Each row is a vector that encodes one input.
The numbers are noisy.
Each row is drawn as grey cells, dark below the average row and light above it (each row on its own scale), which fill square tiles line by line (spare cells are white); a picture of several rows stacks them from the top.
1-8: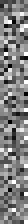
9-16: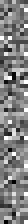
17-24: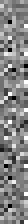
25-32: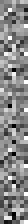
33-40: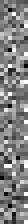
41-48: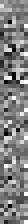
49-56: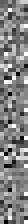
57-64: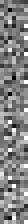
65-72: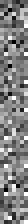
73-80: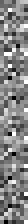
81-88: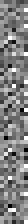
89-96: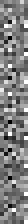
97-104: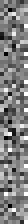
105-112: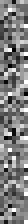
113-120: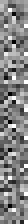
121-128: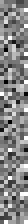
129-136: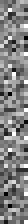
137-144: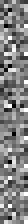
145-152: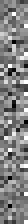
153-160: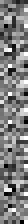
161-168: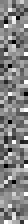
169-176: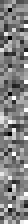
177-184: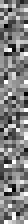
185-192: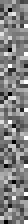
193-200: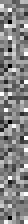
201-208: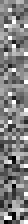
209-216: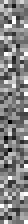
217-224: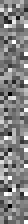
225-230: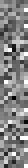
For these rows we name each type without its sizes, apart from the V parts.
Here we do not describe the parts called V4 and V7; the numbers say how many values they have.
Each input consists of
a true/false value, together with either a point on a circle and a value of V7, or a value of V4.
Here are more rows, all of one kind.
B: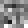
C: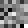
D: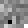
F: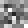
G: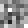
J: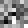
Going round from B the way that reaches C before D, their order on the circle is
B, F, C, J, D, G.
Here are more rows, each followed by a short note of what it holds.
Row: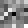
a true/false value and a value of V4
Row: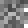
a point on a circle, a true/false value and a value of V7
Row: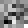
a point on a circle, a true/false value and a value of V7
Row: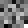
a true/false value and a value of V4
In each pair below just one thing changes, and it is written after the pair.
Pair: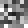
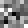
the place on the circle
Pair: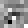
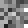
the true/false value
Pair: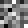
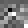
the place on the circle
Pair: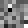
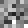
the true/false value
